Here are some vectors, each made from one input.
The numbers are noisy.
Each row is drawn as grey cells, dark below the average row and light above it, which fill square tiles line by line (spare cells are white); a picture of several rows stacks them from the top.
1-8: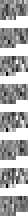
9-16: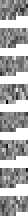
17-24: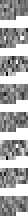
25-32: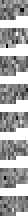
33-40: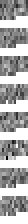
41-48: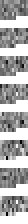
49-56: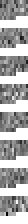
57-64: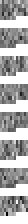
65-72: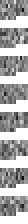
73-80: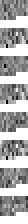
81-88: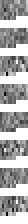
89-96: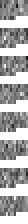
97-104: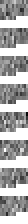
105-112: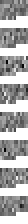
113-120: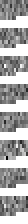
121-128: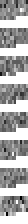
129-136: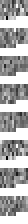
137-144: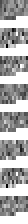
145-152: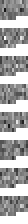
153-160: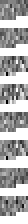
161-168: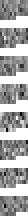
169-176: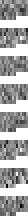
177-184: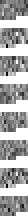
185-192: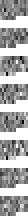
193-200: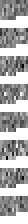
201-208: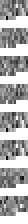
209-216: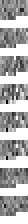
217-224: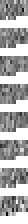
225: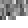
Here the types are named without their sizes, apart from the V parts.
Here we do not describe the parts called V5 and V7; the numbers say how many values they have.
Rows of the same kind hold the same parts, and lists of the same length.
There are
4 kinds of row.
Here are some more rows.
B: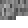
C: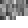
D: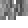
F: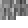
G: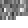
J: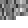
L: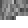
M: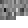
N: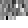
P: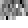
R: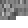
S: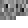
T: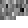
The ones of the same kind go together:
B, D, F, G, R
C, L, M, T
J, S
N, P

